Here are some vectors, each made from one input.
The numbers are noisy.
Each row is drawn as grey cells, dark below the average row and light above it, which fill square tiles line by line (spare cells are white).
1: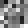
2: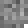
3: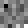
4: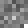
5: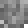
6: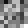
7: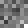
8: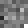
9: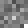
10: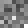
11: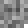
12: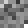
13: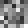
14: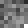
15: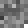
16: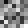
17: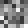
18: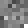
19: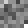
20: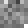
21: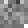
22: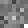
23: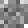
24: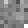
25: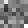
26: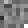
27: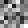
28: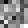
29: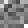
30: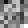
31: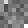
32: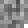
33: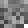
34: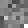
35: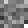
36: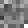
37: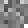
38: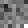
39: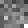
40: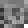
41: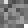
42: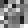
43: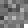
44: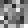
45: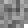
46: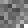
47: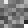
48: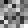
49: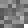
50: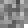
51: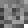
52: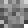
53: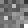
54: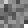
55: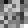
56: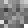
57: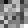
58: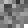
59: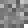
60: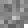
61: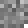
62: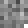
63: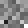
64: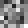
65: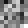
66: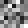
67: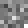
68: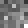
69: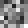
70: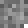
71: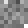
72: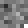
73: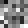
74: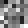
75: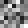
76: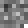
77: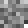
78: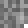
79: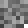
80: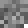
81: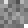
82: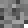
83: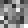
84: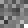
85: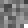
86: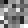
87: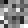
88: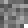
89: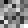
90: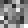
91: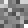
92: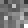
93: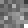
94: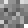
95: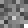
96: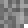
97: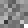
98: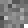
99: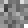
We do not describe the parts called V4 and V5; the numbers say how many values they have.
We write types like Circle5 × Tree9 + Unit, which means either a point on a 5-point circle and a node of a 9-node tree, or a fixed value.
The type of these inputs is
Bool × Bool × Bool × Circle6 × V5 + V4.
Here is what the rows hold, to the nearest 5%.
About 75% of them hold a point on a 6-point circle, three true/false values and a value of V5. The rest hold a value of V4.
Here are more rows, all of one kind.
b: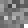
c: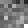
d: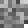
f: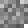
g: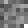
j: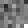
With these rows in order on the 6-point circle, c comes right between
b and j.
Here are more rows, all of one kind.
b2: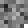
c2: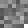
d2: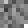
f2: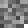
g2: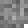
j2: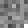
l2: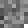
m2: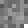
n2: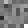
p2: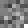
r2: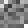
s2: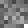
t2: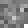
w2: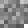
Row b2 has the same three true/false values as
d2, r2 and w2.
